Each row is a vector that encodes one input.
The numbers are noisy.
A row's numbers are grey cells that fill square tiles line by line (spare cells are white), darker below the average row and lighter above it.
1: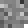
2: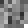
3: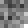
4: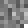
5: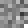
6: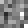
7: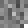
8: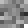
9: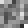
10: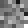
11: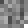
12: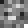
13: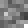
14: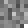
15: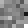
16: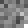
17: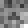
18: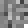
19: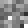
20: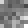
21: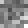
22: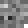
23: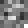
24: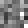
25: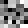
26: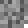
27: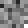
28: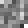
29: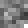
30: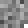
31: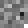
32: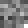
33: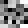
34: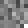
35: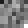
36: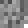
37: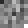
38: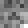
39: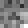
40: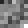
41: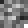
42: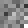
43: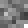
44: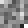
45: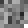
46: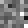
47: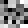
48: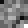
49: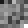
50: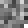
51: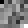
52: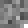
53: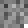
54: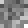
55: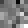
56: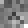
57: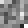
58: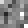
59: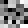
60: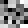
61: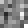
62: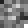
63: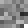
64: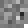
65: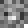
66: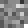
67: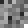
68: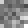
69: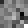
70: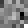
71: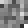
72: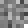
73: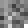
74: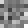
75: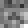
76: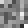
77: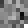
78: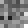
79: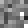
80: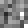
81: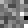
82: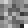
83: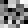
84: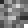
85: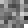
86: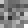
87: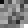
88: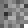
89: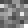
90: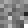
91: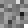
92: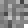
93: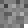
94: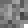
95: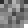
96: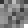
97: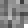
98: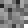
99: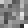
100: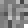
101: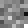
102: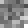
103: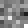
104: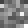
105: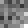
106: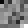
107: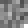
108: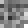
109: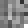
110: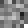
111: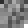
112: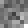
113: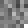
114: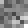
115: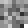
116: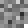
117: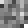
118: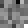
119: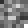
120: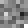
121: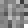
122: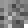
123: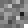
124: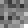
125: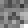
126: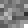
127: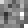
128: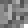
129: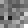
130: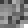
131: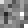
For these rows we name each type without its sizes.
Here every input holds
either a point on a circle and a label, or a fixed value.
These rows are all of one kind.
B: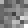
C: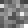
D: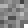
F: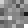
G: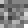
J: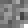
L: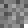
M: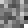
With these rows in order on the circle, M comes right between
G and J.
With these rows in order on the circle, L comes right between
B and C.
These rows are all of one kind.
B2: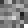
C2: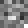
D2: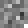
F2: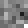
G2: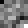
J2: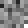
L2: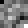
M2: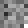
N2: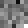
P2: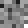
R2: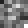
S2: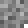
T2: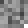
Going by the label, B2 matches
C2, G2, L2 and R2.
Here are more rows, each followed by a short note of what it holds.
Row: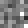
a point on a circle and a label
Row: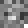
a point on a circle and a label
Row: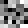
a fixed value
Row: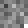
a point on a circle and a label
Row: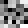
a fixed value
